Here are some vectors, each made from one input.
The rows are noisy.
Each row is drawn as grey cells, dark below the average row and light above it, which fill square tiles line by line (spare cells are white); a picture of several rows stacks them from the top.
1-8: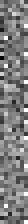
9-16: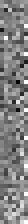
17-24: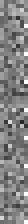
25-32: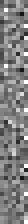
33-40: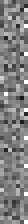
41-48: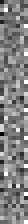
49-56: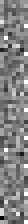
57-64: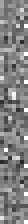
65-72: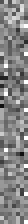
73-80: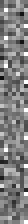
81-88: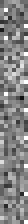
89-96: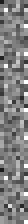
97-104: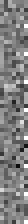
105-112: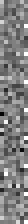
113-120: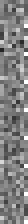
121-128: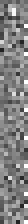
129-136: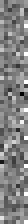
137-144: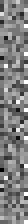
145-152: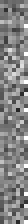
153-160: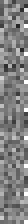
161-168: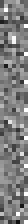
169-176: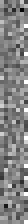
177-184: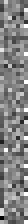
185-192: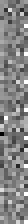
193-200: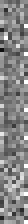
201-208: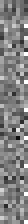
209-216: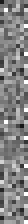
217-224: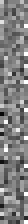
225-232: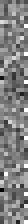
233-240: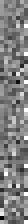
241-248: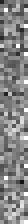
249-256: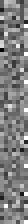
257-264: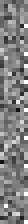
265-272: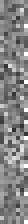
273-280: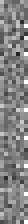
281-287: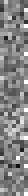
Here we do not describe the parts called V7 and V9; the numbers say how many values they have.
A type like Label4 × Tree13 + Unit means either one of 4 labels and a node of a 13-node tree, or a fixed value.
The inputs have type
(Line8 + V7) × V9 + List2(Circle5).
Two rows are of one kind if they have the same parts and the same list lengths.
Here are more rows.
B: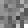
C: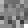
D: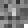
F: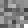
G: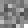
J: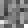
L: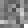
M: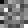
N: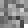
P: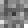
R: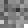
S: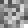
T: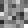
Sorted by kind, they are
B, C, F, G, N, P, R
D, J, L
M
S
T

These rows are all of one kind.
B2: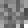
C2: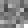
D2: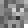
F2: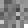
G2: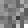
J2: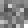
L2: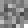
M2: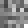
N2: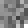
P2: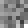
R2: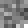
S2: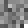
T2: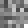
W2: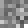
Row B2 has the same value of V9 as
G2, N2, P2 and R2.
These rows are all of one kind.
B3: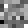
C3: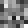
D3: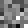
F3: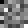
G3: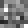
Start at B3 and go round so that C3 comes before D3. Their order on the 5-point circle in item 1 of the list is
B3, C3, D3, F3, G3.
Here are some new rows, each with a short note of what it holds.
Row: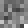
a value of V7 and a value of V9
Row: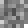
a point on an 8-point line and a value of V9
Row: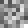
the empty list
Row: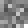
a point on an 8-point line and a value of V9
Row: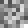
the empty list
